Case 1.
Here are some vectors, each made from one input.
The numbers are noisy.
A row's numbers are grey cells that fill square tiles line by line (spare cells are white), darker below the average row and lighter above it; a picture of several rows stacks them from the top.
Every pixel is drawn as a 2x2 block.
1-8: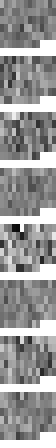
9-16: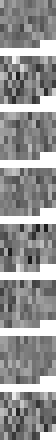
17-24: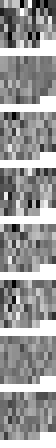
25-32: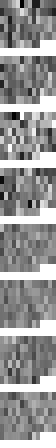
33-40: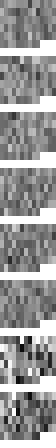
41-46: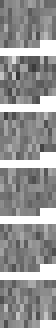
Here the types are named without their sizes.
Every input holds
a label.
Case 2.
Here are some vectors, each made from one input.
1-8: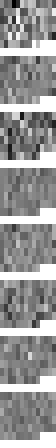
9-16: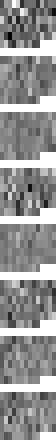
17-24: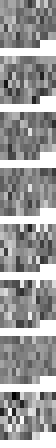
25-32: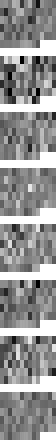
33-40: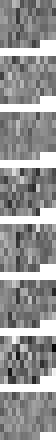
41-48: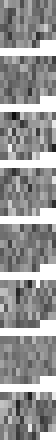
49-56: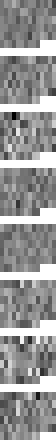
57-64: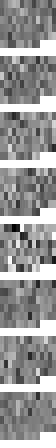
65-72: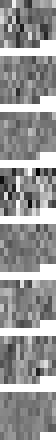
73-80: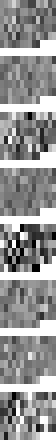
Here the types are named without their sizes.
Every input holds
either a fixed value, or four true/false values.
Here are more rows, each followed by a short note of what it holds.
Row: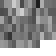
four true/false values
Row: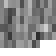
a fixed value
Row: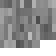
four true/false values
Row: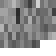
four true/false values
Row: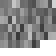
four true/false values
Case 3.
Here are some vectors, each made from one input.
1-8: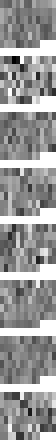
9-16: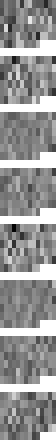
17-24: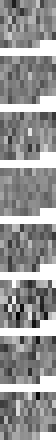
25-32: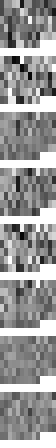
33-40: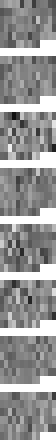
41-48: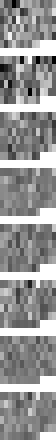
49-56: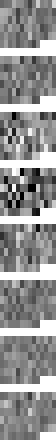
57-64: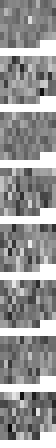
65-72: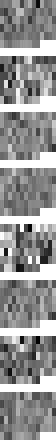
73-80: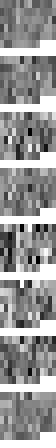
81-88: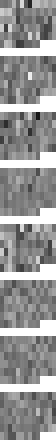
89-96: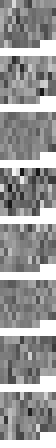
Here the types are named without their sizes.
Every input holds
either a fixed value, or four true/false values.
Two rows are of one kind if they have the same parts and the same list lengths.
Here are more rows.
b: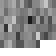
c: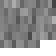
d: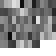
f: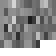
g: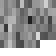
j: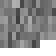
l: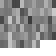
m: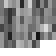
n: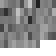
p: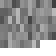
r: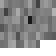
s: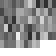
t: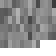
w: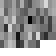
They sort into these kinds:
b, c, d, f, g, j, l, n, p, r, s, t, w
m

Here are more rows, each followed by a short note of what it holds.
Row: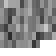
a fixed value
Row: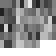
four true/false values
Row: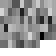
a fixed value
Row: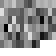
a fixed value
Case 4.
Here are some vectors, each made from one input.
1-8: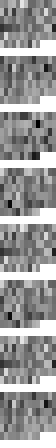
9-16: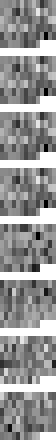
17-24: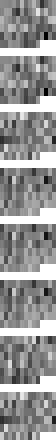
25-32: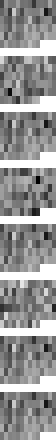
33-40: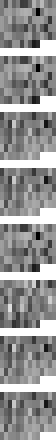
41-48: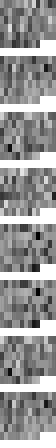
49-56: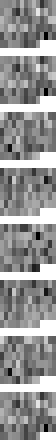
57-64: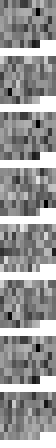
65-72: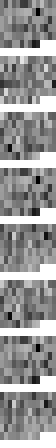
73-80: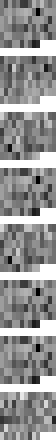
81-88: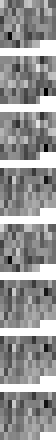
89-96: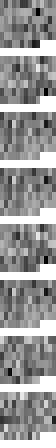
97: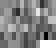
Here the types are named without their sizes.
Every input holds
a label.
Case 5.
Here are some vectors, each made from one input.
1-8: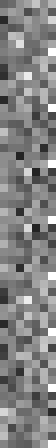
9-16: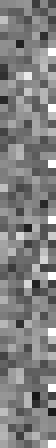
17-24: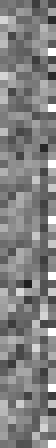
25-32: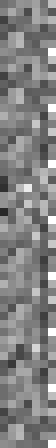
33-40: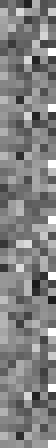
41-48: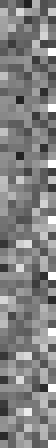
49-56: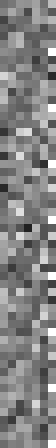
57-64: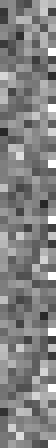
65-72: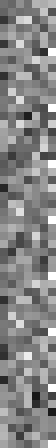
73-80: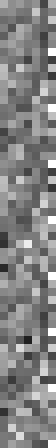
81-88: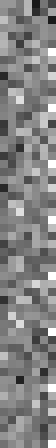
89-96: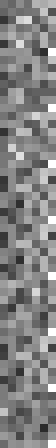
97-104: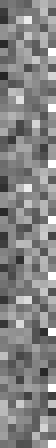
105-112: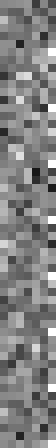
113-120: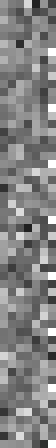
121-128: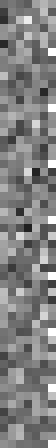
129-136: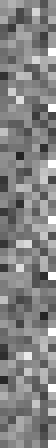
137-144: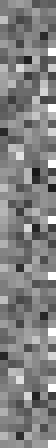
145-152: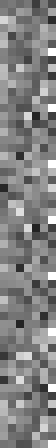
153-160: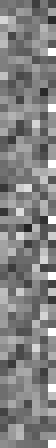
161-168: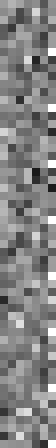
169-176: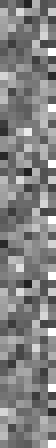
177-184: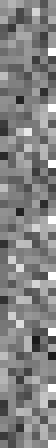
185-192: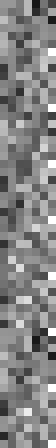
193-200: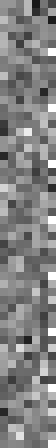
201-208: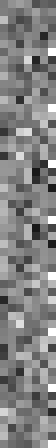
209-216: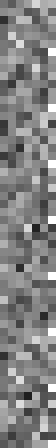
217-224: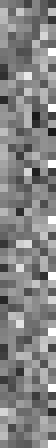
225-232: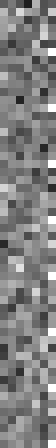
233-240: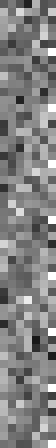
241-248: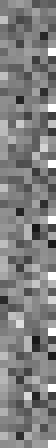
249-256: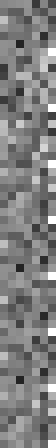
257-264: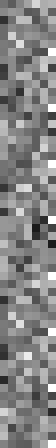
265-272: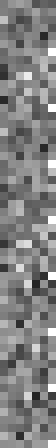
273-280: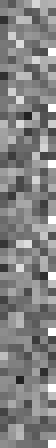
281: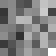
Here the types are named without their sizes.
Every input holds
a point on a line.
